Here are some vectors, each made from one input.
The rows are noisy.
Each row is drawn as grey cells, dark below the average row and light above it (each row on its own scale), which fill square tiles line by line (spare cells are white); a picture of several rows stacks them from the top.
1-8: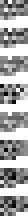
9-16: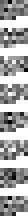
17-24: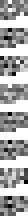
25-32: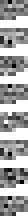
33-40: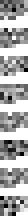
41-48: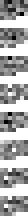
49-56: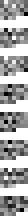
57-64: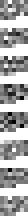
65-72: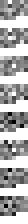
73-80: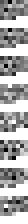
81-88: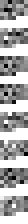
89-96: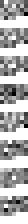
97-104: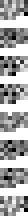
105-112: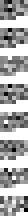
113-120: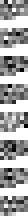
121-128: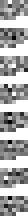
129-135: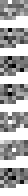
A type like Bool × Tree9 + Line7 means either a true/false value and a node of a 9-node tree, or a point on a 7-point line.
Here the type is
Bool × Circle11 + Unit.
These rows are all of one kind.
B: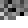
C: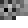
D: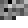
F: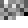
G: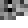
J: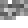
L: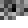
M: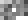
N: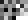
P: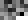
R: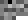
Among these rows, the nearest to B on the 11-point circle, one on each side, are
L and P.
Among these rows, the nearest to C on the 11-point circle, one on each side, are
D and N.
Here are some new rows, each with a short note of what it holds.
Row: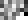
a point on an 11-point circle and a true/false value
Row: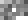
a point on an 11-point circle and a true/false value
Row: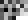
a point on an 11-point circle and a true/false value
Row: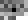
a point on an 11-point circle and a true/false value
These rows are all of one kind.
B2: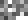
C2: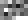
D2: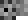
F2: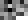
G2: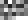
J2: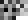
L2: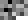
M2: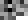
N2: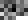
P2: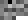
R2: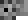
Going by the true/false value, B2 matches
C2 and G2.
